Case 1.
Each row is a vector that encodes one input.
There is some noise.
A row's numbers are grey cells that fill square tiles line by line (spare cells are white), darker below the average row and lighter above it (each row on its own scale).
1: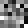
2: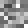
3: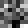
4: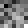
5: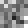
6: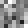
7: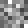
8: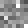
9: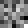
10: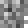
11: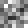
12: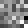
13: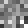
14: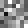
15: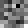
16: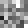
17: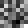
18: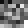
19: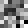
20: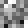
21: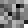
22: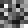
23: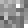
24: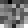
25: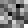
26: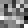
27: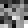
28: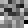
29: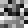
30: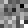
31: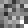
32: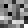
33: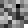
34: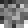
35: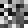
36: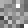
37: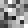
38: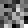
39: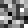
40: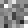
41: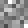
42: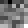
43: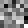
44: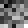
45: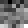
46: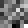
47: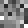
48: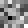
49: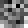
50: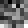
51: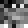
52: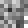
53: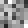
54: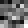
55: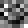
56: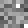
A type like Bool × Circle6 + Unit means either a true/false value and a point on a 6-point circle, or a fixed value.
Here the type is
Tree8.
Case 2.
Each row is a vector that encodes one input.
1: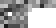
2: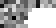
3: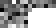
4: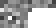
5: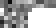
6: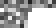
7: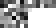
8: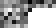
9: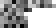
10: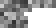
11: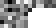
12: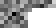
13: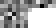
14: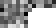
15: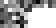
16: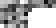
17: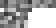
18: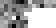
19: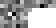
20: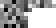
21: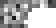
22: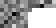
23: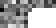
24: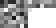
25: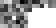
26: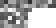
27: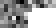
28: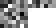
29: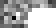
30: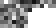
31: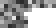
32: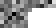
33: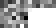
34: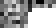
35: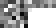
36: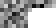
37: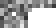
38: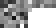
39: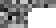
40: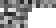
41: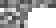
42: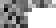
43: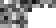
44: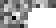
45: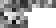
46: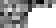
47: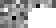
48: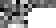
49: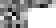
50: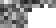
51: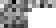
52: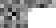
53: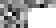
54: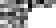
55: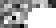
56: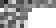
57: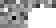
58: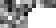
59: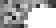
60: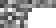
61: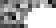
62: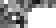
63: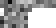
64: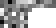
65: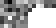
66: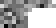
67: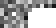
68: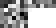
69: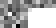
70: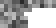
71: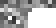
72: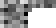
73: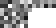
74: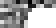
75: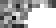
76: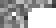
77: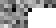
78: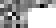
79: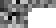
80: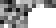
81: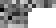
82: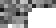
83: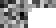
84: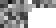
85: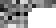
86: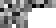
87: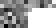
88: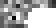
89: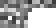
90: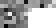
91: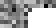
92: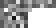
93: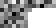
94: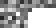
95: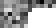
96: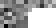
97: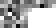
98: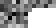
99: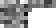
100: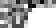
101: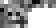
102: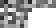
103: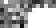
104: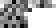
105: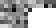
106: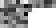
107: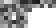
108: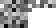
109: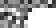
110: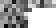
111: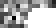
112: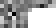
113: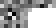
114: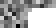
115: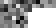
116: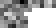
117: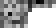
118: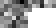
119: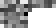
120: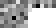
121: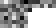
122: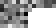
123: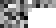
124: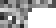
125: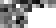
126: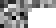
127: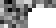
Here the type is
Circle19.
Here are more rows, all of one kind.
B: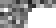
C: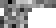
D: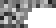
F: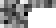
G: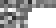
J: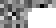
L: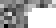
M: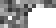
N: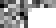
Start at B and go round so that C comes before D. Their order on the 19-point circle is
B, L, J, F, M, C, N, D, G.
